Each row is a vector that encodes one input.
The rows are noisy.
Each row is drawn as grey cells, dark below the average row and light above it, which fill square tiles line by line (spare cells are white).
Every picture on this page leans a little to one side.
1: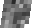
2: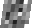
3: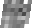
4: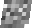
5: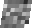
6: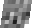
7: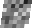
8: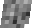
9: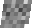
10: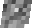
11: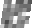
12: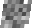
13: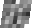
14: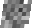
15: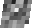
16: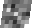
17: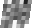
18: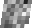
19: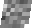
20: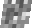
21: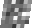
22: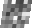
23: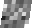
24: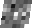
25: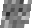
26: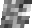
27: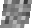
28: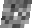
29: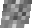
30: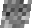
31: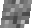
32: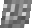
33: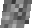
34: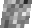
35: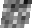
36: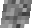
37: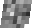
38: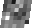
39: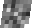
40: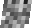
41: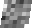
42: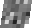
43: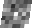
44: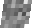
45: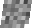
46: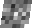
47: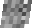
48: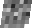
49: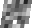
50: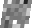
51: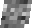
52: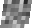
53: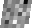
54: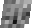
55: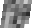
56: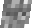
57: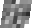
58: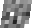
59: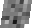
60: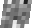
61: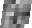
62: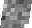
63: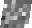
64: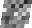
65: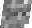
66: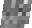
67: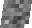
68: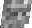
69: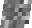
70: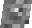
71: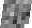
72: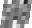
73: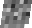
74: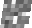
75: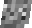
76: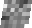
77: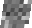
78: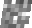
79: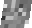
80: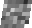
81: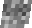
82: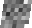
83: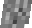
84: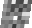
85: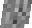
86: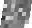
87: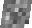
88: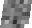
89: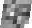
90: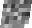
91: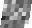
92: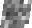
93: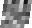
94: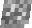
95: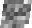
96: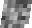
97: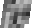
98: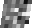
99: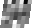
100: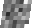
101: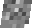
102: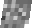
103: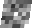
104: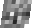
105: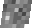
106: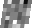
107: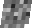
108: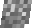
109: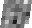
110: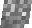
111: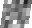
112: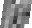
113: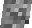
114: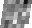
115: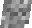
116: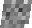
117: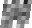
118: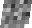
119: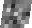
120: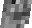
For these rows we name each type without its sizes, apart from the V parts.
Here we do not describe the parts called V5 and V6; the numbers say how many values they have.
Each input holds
a true/false value, together with either a point on a line, or a value of V5 and a value of V6.
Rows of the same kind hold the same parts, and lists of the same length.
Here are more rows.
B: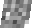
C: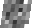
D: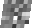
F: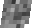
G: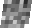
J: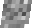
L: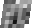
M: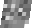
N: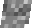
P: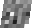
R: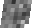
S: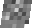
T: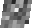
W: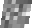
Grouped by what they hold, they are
B, C, D, F, J, L, M, N, P, R, S, T, W
G

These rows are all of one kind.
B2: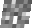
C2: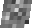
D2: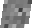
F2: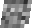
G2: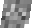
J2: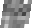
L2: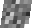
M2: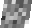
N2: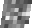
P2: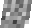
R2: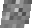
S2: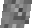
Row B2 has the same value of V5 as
C2 and R2.
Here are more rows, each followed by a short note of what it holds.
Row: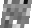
a point on a line and a true/false value
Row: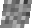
a point on a line and a true/false value
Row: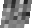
a point on a line and a true/false value
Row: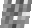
a true/false value, a value of V5 and a value of V6
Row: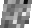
a point on a line and a true/false value
